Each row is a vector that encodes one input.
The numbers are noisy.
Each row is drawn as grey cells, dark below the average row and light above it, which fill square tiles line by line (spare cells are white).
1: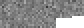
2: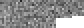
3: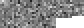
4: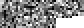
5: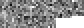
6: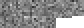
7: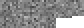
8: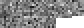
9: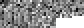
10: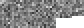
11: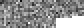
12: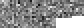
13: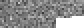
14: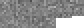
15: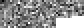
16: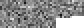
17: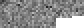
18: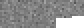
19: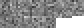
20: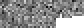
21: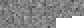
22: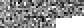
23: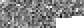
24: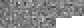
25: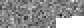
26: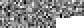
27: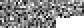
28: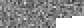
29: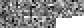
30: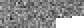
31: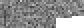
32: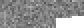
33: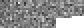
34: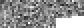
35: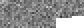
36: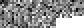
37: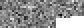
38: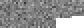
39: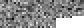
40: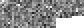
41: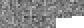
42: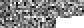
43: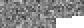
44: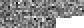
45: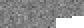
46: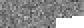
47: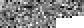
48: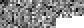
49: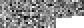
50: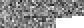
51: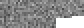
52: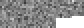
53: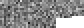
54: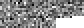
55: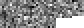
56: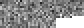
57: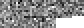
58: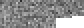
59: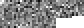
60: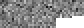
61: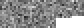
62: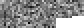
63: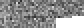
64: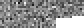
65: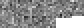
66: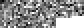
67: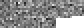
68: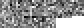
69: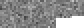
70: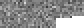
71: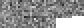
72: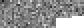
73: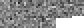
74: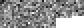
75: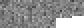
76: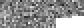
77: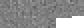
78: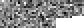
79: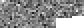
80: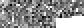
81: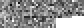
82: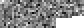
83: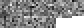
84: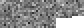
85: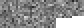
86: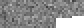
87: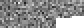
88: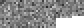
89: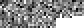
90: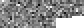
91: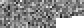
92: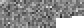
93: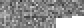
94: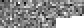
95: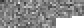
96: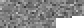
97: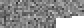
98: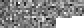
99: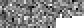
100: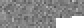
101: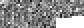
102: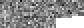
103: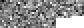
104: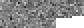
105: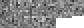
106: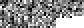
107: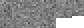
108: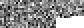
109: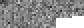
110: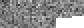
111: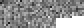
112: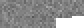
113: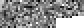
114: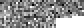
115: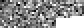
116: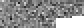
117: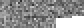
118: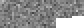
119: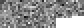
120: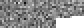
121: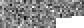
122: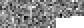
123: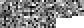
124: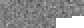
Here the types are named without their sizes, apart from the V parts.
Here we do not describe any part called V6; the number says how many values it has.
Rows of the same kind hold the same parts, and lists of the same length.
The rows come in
3 kinds.
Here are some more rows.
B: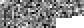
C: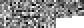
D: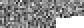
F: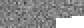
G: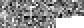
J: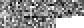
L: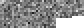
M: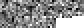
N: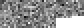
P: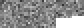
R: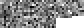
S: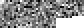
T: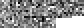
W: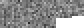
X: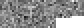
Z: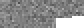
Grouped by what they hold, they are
B, D, N, P, R, T, W, X
C, M, S
F, G, J, L, Z

